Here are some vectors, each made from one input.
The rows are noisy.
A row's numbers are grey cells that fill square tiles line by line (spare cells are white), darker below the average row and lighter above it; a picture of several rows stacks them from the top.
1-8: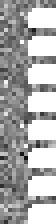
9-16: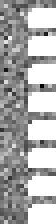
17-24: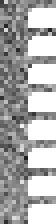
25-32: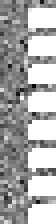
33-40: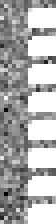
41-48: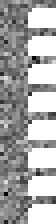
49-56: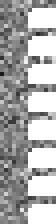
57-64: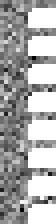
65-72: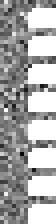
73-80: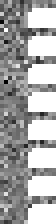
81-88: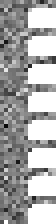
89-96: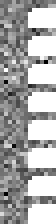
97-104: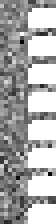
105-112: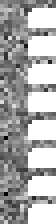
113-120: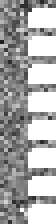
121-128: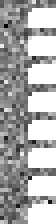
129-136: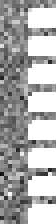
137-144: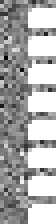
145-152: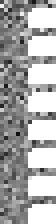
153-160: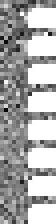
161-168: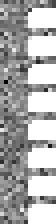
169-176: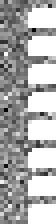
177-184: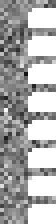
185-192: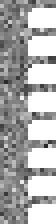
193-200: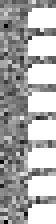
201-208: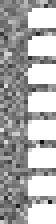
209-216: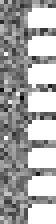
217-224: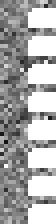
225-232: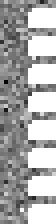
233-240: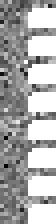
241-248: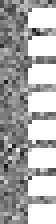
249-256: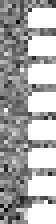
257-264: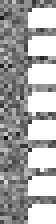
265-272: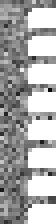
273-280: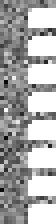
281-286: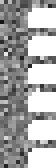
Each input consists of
either a point on a 4-point line, or a node of a 19-node tree and three true/false values.
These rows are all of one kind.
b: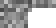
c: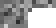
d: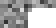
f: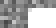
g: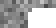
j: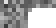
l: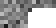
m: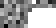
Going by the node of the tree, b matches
d and g.
